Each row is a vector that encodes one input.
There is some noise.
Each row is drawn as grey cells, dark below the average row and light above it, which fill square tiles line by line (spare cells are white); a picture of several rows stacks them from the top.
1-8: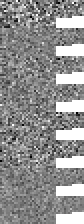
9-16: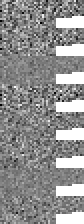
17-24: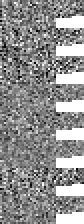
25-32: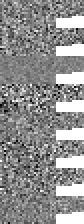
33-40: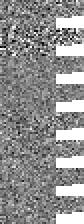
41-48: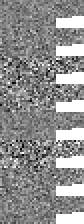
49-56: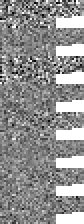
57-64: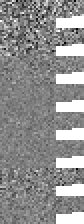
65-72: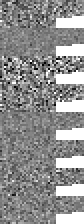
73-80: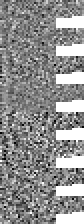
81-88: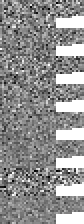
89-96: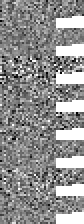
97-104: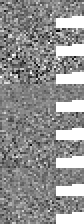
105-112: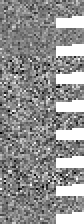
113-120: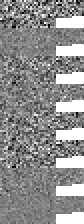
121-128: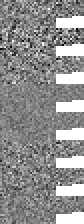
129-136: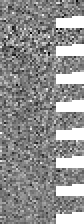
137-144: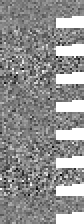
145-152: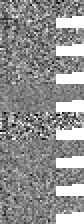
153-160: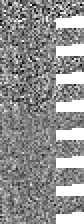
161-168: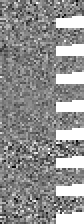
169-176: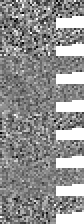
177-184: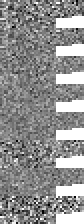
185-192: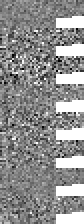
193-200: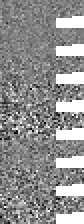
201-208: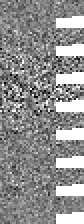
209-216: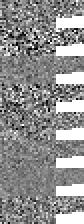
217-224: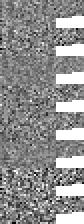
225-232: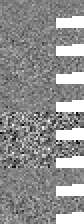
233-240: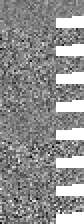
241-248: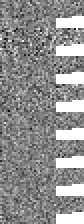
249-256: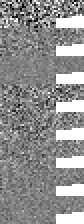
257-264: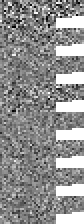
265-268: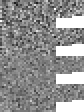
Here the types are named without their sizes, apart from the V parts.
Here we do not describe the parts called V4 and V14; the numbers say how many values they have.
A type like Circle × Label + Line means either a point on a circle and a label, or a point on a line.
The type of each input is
(Bool × Circle + V14) × Line + V4.
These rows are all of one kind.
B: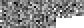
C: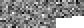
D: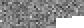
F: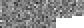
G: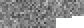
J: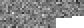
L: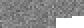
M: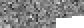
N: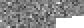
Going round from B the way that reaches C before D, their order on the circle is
B, N, G, M, C, D, L, J, F.
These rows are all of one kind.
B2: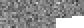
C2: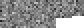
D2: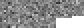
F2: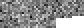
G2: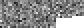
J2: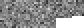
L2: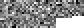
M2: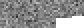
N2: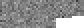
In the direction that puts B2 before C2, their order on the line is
F2, N2, B2, C2, G2, L2, D2, J2, M2.
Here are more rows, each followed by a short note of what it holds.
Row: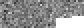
a value of V4
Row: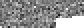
a value of V4
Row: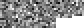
a point on a line and a value of V14
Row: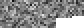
a value of V4
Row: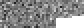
a value of V4
